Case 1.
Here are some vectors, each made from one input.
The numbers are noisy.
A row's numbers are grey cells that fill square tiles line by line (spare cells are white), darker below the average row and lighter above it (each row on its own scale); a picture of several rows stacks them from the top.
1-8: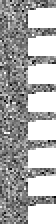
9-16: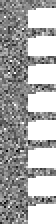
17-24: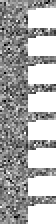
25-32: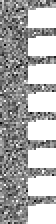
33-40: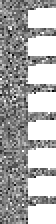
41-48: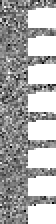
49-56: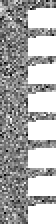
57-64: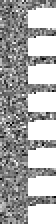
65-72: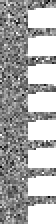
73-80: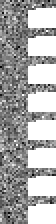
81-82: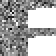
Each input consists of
a point on a 3-point line, a point on a 6-point line and three true/false values.
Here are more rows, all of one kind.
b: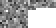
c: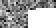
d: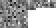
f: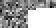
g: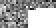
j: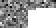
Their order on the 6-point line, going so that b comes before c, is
j, f, d, b, g, c.
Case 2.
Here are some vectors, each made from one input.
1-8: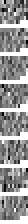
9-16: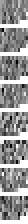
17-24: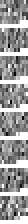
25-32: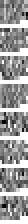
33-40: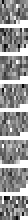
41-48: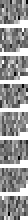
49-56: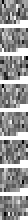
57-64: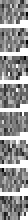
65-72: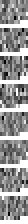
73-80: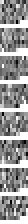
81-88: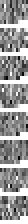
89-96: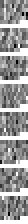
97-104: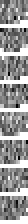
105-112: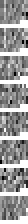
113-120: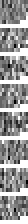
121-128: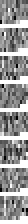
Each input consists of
either a fixed value, or one of 10 labels and one of 11 labels.
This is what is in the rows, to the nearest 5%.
About 5% of them hold a fixed value. The rest hold one of 10 labels and one of 11 labels.
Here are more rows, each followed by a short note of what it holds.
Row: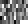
one of 10 labels and one of 11 labels
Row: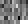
one of 10 labels and one of 11 labels
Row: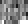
one of 10 labels and one of 11 labels
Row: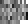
one of 10 labels and one of 11 labels
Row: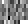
a fixed value
